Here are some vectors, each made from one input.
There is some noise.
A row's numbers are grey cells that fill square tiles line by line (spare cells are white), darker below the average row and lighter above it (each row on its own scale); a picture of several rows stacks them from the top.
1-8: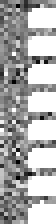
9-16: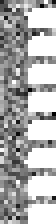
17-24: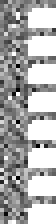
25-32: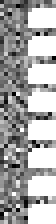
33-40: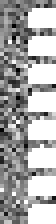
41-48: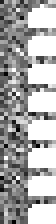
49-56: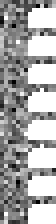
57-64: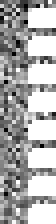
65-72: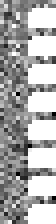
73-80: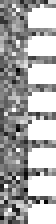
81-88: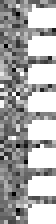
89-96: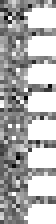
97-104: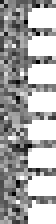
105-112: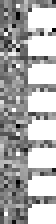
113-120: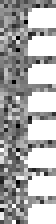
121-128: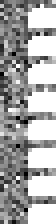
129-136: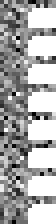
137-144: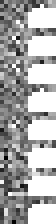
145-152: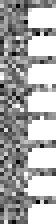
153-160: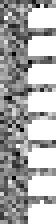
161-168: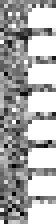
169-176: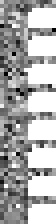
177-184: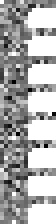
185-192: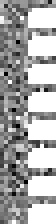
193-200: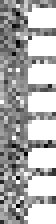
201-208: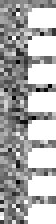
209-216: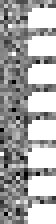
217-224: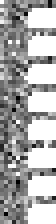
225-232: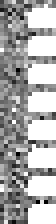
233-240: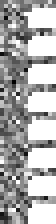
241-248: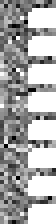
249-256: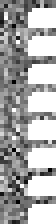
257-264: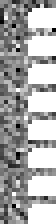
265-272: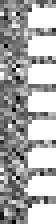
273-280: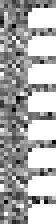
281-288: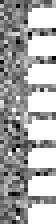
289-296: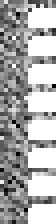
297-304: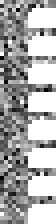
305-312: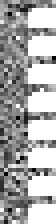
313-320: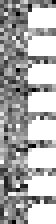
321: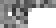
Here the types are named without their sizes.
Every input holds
a point on a circle, together with either a point on a line, or a node of a tree.
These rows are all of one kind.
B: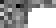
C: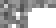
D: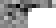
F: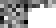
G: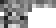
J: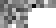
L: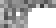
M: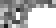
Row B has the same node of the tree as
G and M.
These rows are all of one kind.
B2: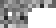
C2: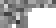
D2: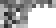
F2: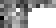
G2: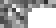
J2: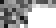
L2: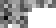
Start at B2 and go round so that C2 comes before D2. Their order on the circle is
B2, C2, D2, F2, G2, J2, L2.
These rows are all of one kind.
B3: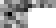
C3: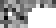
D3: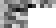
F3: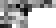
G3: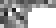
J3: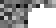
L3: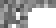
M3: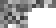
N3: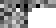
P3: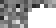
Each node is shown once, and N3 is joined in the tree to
B3, F3, G3, L3 and M3.
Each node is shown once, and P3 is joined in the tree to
M3.
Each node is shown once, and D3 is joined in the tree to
B3.
